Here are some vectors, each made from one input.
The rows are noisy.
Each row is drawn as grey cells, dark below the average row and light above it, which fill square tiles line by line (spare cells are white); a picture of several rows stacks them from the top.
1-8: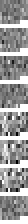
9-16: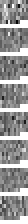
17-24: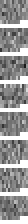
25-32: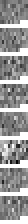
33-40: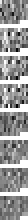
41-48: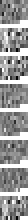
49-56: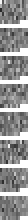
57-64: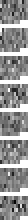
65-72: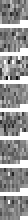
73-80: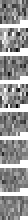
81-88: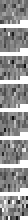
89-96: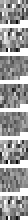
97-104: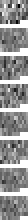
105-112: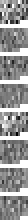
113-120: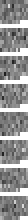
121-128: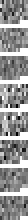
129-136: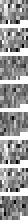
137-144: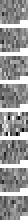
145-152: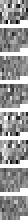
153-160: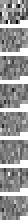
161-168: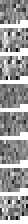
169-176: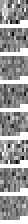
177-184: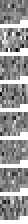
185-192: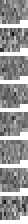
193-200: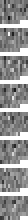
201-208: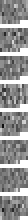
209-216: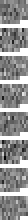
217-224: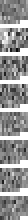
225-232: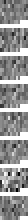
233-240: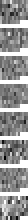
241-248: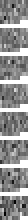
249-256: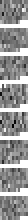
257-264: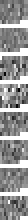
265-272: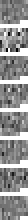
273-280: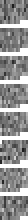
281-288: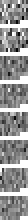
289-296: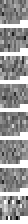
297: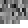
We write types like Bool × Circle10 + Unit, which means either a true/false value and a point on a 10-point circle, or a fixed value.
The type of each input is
(Bool × Bool × Bool × Bool + Label5) × Line7 + Tree8 × Tree8.
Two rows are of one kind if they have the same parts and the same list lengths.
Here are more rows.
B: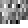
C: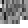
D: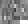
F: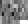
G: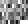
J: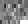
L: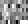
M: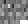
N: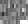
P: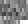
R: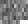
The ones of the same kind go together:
B, G, L
C
D, F, J, M, N, P, R

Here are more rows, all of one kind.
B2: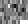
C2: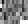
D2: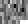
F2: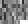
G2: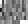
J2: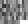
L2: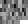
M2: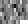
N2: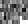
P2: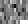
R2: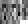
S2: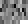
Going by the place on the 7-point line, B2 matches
D2, L2 and N2.
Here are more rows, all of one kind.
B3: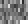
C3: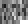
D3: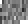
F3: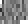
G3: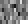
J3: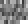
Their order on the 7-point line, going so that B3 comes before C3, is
J3, F3, B3, D3, C3, G3.
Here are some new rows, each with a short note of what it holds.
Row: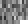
one of 5 labels and a point on a 7-point line
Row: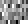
a node of each of two 8-node trees
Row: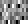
a node of each of two 8-node trees
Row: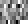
a node of each of two 8-node trees
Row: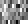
a node of each of two 8-node trees
